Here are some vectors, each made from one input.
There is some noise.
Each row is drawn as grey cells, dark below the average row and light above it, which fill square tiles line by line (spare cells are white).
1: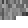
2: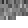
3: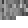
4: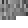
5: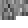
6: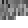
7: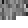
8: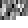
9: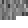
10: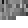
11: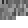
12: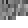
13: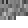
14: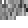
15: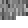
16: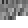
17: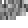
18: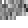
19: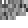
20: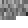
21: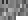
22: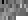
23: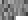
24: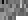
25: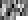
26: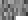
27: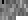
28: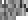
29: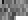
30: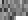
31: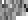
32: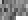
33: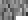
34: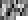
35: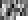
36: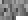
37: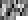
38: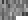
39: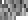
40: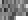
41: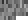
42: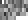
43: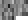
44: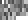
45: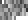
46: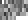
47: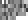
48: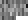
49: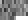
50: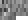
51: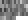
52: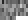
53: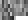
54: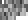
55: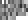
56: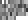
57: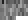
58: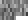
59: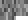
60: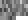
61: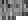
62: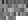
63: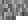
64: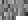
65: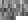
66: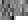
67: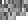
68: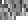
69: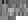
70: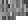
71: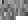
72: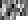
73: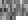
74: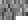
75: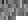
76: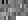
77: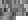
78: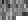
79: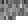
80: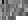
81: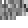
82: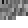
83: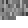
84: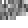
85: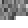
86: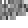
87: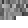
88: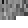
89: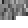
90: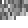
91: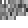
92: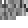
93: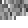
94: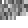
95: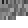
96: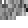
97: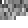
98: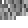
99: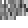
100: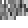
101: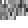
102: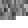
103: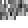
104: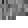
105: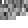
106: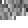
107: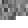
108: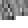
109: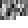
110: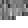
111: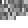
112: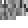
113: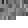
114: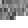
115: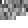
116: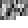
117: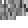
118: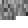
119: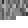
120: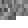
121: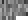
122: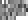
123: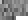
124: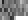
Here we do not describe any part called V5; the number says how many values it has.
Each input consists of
a list of up to two items, each a true/false value and a value of V5.
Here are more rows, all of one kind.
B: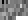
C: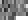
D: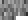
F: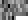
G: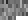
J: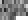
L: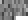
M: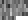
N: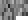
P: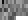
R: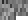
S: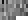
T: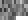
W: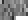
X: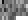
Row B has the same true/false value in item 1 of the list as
G, M, R and S.
